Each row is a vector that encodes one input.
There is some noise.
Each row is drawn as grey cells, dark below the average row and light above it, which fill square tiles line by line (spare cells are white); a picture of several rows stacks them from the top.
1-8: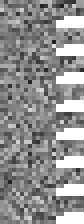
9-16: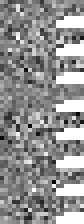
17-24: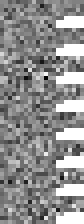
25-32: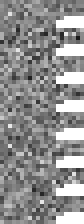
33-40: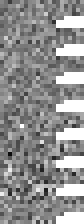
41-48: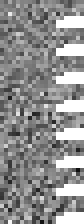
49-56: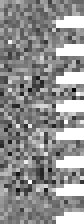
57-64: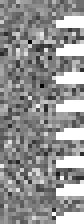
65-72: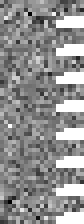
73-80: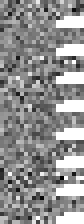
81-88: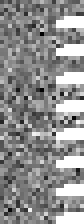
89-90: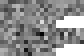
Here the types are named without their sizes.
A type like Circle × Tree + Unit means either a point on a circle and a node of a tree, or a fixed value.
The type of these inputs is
(Bool × Bool × Bool + Label) × Line.
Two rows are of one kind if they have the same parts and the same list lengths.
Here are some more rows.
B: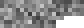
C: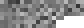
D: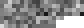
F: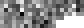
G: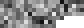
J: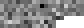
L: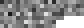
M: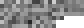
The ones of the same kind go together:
B, D, F, G, M
C, J, L

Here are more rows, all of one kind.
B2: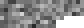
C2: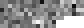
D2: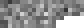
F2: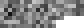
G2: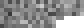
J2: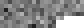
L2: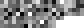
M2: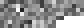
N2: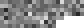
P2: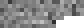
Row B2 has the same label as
C2, J2, N2 and P2.
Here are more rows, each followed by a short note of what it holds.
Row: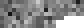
a label and a point on a line
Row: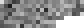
a label and a point on a line
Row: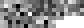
a point on a line and three true/false values
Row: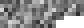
a label and a point on a line
